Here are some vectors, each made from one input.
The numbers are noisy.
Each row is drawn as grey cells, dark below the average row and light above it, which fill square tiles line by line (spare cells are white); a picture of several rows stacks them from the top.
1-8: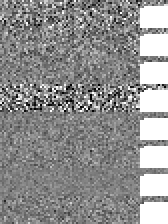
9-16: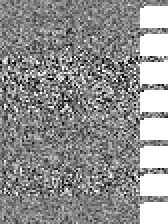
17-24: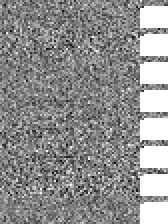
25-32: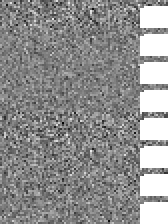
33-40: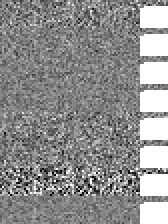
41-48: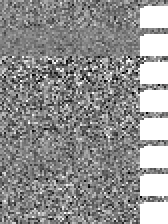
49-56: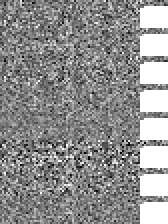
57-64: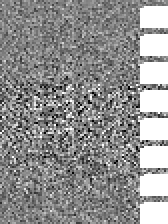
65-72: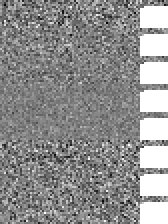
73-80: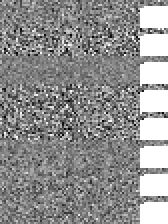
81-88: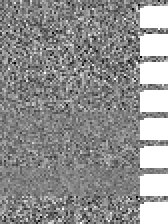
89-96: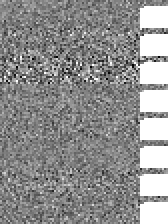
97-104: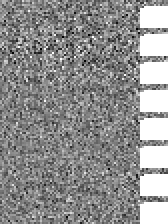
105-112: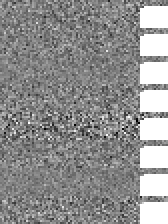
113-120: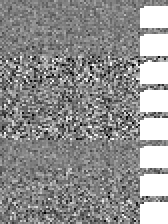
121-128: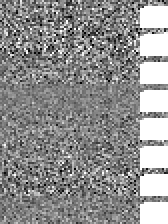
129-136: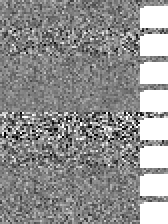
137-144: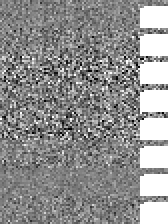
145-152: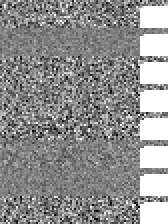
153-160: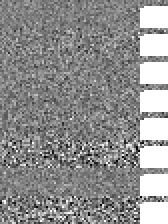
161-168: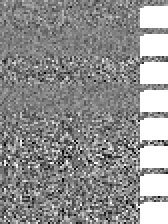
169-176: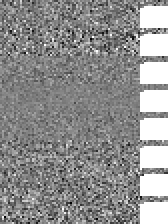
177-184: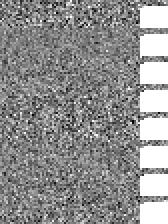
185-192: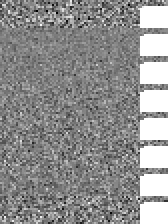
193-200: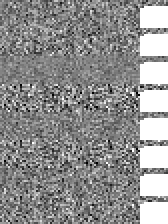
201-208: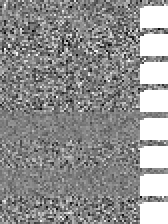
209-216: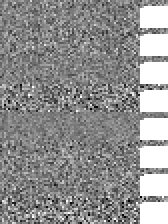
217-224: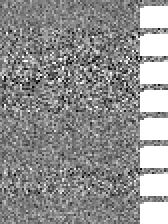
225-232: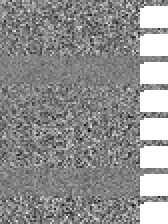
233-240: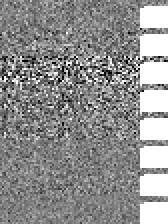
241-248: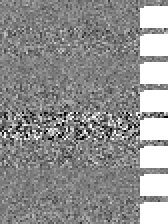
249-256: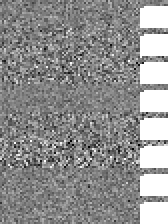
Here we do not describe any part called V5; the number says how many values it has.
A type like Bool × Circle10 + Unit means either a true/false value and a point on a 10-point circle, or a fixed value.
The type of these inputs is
(Bool × Bool × Bool × Bool + Unit) × Line3 × Line4 × (Line12 + V5).
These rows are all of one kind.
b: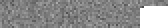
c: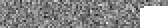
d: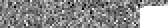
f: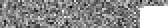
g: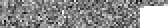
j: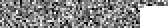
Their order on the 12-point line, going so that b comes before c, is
j, b, f, d, c, g.
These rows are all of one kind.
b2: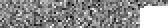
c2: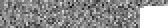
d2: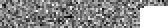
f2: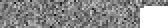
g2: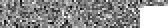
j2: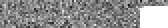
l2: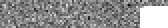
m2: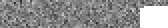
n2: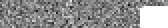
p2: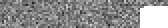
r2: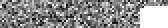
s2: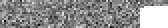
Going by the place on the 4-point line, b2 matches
j2 and l2.
